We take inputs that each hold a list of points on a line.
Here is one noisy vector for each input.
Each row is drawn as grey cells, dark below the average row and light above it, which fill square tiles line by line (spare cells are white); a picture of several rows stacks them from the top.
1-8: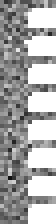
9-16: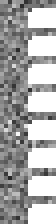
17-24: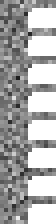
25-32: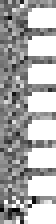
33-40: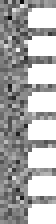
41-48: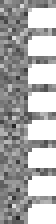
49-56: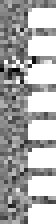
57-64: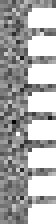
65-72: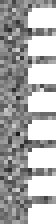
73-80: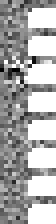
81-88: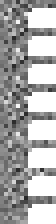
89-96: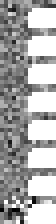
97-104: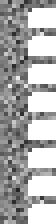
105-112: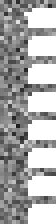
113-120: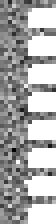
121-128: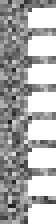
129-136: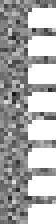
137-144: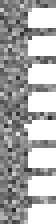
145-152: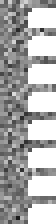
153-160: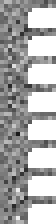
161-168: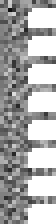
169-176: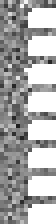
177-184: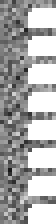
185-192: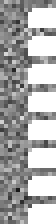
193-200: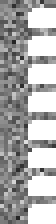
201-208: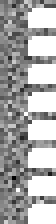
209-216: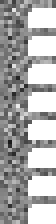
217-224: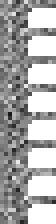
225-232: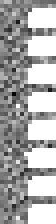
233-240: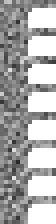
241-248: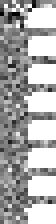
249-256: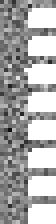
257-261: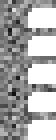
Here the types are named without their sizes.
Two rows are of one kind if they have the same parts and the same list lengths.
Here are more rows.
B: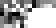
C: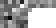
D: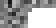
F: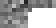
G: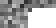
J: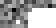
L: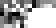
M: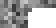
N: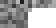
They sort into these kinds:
B, L
C, M, N
D, F, G, J

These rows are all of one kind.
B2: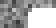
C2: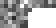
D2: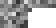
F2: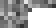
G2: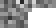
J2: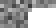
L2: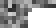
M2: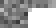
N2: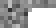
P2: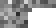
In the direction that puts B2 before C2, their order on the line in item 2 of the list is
M2, B2, J2, P2, N2, D2, C2, L2, G2, F2.
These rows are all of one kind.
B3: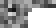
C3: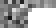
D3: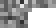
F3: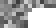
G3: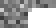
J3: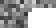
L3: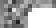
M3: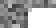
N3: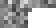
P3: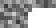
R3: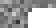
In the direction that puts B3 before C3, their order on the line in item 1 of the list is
F3, N3, B3, M3, P3, R3, G3, J3, D3, C3, L3.
